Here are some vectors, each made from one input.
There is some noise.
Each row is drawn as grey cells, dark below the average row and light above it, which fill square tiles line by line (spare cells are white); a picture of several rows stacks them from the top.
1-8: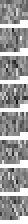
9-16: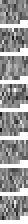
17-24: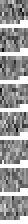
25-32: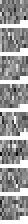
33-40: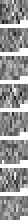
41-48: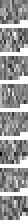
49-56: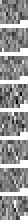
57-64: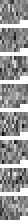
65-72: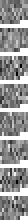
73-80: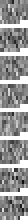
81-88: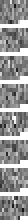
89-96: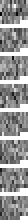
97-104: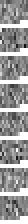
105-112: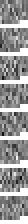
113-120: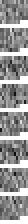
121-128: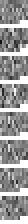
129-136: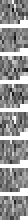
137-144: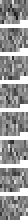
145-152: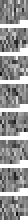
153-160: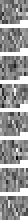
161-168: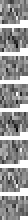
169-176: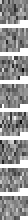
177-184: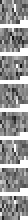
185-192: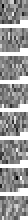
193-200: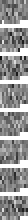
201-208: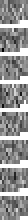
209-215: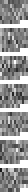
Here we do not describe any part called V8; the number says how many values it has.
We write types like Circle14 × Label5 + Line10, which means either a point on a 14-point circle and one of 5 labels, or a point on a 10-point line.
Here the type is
((Circle11 + Unit) × V8 + Line7) × Label9.
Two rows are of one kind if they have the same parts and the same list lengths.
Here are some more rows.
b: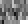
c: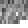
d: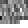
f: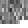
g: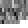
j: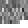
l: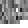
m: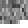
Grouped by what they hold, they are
b, g
c, j, l, m
d, f

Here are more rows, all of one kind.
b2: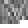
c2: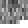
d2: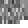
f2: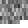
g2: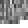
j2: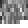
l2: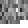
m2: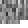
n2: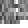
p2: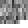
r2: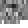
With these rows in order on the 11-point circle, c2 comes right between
l2 and r2.
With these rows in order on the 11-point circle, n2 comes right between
d2 and g2.
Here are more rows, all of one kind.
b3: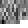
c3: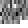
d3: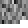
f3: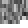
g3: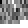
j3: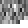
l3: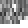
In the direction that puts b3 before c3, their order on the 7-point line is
d3, b3, g3, f3, j3, c3, l3.
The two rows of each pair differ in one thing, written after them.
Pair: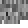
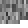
the place on the 11-point circle
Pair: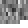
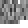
the label
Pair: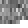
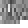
the label
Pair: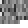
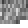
the label
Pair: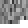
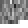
the value of V8
